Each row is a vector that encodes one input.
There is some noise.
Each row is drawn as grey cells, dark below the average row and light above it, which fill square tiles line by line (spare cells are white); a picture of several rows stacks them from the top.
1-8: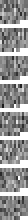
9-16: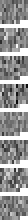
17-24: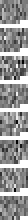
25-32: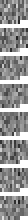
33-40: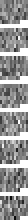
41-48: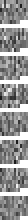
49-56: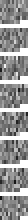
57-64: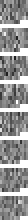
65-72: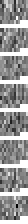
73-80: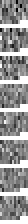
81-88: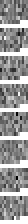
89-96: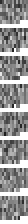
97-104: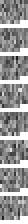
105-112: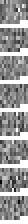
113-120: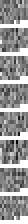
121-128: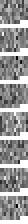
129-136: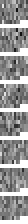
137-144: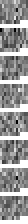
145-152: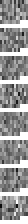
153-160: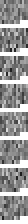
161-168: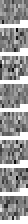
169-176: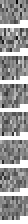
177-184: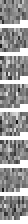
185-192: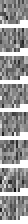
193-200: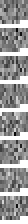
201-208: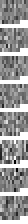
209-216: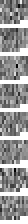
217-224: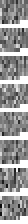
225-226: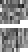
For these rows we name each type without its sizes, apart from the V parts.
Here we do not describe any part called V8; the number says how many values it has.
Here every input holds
either a point on a line, or a node of a tree, or two values of V8.
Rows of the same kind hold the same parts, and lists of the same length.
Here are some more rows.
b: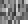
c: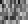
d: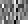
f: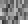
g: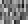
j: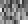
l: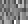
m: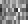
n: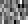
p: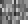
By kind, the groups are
b, c, g, j, n, p
d, m
f, l

